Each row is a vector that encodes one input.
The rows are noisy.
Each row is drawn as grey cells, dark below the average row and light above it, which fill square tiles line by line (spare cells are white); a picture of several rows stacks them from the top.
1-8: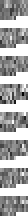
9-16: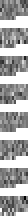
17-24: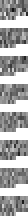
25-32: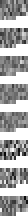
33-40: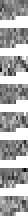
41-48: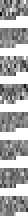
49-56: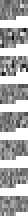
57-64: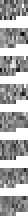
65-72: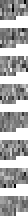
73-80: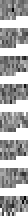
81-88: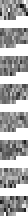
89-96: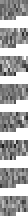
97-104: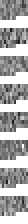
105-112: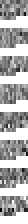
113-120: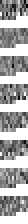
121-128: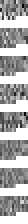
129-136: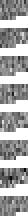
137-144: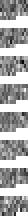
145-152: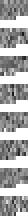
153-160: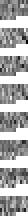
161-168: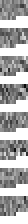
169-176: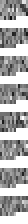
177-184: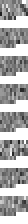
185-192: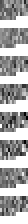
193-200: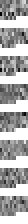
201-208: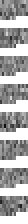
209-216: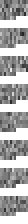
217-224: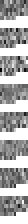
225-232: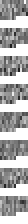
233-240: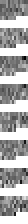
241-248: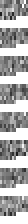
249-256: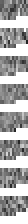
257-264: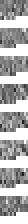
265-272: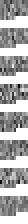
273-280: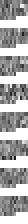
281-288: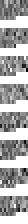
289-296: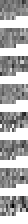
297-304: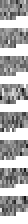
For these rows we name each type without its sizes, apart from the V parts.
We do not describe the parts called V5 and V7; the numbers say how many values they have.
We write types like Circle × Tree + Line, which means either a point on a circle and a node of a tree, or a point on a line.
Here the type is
Line × (Line + V7) × (Tree + V5).
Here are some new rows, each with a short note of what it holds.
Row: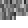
a point on a line, a value of V5 and a value of V7
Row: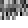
a point on a line, a node of a tree and a value of V7
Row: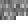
a point on each of two lines and a value of V5
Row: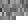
a point on each of two lines and a value of V5
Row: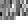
a point on each of two lines and a node of a tree
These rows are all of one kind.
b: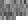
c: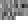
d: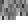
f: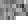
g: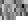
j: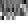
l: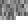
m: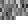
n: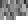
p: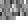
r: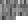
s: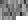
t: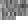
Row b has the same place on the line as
d and g.
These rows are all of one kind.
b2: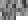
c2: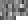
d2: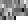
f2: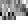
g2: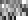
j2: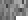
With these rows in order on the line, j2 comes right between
d2 and f2.
